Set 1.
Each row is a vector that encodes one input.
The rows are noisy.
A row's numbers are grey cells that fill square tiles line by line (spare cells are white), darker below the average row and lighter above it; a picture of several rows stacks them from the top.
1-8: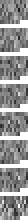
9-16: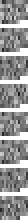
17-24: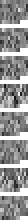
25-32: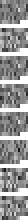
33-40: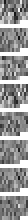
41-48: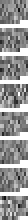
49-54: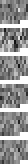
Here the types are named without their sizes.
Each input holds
a point on a line and a true/false value.
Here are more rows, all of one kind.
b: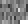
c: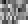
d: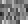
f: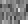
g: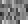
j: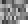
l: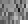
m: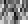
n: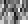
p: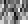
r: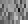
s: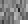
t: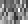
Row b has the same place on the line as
f and s.
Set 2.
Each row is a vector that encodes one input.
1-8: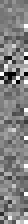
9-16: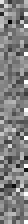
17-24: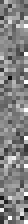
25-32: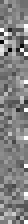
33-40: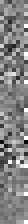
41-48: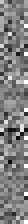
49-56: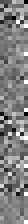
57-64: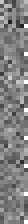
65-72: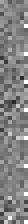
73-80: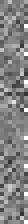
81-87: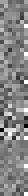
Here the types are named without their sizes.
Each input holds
either a point on a circle, or a fixed value, or three true/false values.
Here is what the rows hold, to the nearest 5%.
About 40% of them hold a point on a circle. About 5% of them hold a fixed value. The rest hold three true/false values.
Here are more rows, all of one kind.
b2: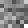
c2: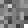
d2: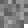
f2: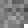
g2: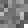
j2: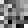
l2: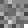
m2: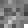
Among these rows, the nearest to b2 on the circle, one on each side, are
c2 and g2.
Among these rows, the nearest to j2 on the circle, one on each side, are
d2 and l2.
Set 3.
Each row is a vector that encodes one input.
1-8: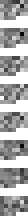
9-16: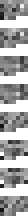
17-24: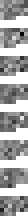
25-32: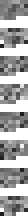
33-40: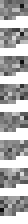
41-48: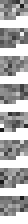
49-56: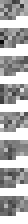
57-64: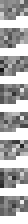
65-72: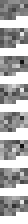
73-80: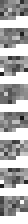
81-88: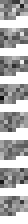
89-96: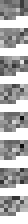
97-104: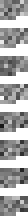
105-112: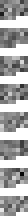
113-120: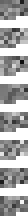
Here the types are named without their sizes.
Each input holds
a list of points on a line.
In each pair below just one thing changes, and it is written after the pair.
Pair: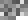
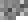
the place on the line in item 1 of the list
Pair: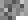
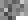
the place on the line in item 2 of the list
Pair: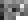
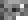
the place on the line in item 2 of the list
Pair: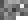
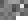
the place on the line in item 1 of the list
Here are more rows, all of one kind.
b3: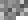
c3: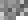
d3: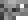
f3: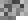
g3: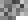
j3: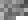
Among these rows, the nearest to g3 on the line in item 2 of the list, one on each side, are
d3 and f3.
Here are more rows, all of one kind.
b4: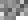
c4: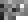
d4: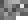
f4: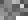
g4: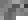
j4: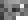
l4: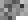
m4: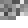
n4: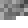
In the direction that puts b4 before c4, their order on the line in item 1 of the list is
m4, b4, l4, n4, g4, f4, d4, j4, c4.
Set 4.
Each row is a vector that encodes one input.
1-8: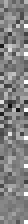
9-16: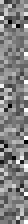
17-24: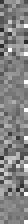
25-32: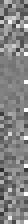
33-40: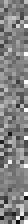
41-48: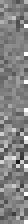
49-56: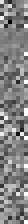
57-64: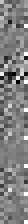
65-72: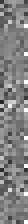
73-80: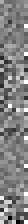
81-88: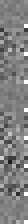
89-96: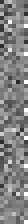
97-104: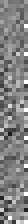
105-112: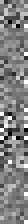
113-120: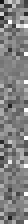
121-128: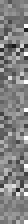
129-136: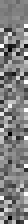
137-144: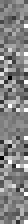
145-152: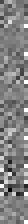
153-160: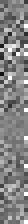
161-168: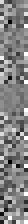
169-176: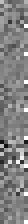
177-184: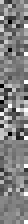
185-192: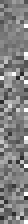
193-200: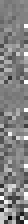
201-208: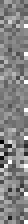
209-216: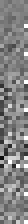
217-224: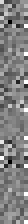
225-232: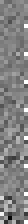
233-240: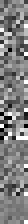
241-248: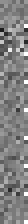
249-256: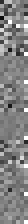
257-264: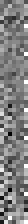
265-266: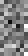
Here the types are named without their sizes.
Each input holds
a point on a line and three true/false values.
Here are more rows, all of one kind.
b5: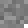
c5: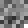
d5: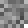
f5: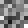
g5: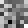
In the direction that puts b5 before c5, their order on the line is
g5, b5, c5, d5, f5.
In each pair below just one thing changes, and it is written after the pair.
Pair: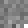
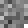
one of the three true/false values
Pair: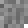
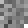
one of the three true/false values
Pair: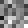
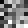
the place on the line
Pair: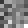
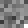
one of the three true/false values
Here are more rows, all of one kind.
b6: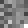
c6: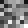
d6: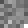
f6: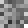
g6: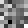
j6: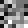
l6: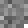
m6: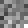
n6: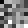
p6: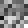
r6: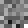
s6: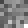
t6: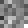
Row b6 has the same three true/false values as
d6, g6, l6 and n6.
